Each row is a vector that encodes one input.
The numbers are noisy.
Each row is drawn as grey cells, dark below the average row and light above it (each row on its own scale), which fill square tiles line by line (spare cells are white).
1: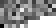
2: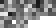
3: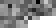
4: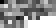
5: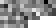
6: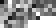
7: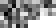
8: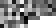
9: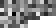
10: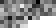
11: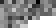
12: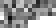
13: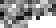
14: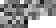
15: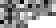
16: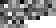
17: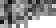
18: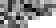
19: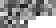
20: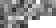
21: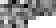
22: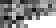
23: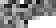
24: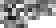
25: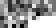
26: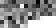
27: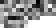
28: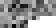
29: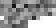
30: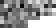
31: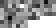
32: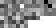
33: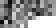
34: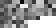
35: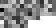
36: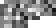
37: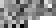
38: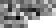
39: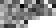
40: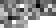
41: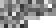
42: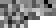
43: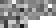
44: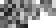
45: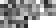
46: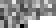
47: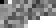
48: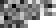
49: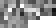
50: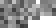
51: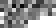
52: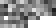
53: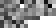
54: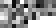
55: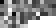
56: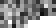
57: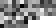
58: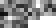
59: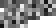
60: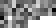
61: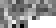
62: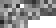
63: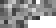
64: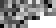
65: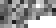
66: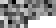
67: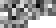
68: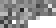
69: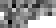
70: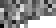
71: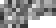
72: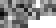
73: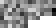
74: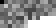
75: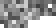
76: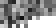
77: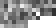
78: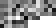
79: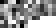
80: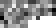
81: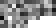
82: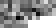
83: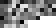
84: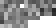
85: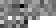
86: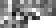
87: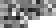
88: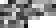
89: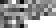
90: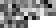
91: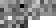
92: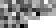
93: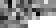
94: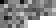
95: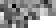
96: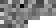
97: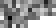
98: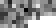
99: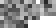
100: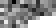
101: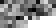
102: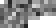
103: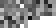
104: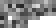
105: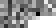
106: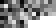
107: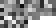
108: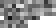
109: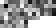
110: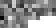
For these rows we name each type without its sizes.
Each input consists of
a point on each of three lines and a true/false value.
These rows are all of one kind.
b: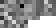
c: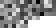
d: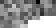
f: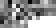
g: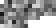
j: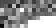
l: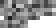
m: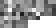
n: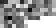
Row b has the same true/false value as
l and n.
